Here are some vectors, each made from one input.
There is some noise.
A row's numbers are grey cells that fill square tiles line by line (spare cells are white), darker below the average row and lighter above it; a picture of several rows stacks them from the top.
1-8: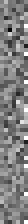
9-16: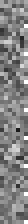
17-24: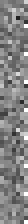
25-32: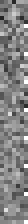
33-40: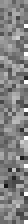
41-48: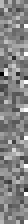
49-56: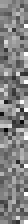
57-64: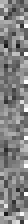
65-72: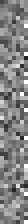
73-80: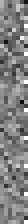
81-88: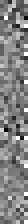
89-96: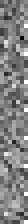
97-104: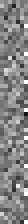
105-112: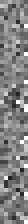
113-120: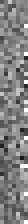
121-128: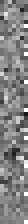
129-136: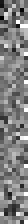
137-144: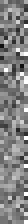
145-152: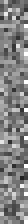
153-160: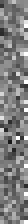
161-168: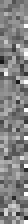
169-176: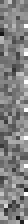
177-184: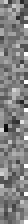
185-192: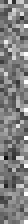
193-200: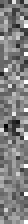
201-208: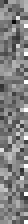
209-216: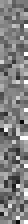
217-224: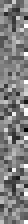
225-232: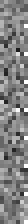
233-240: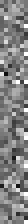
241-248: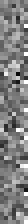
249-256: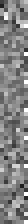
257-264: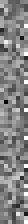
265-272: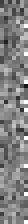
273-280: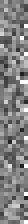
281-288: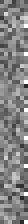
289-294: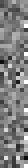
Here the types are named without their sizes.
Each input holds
a point on a line, together with either a fixed value, or four true/false values.
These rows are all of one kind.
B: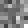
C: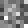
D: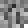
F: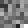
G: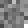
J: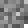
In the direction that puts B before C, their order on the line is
F, G, B, J, C, D.
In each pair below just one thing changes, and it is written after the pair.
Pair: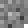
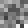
the place on the line
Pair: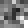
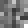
the place on the line
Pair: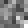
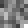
one of the four true/false values
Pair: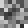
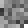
one of the four true/false values
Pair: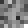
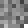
the place on the line
